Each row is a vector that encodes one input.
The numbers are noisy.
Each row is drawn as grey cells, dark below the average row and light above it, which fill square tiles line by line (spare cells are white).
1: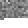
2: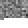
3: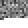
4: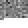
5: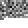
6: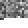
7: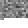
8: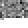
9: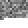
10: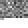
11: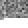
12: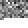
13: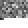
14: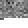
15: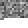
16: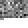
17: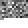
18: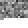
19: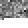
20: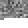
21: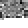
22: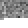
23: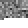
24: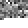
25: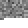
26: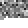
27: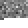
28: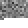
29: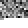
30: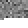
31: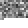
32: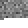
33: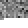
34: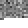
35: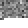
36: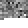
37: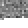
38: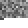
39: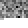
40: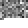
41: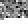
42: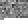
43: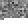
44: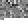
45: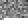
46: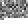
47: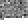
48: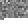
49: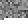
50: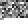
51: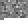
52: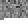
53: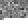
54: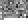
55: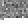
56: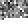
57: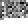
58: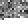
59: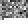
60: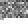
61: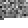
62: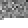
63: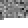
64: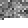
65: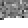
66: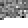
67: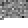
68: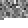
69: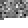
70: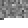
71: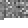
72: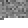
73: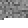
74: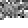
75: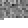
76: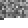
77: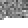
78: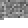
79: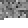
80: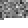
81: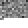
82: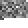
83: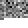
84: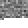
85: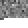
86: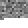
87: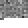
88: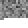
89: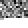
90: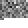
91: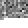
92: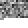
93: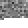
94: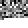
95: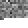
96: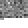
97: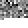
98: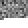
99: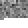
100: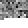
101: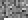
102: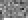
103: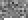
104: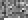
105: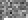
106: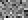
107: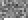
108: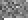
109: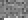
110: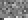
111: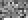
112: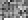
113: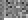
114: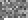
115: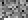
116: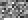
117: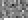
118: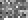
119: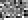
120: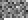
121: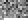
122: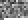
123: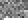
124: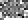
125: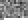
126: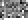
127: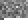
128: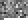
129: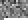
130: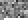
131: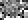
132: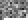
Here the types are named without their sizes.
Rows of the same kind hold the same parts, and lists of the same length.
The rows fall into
2 kinds.
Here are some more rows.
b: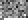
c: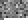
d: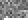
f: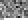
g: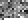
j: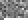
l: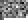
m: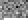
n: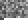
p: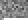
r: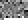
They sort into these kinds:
b, c, d, f, j, l, m, n, p, r
g

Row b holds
a point on a circle and a true/false value.
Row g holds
a fixed value.
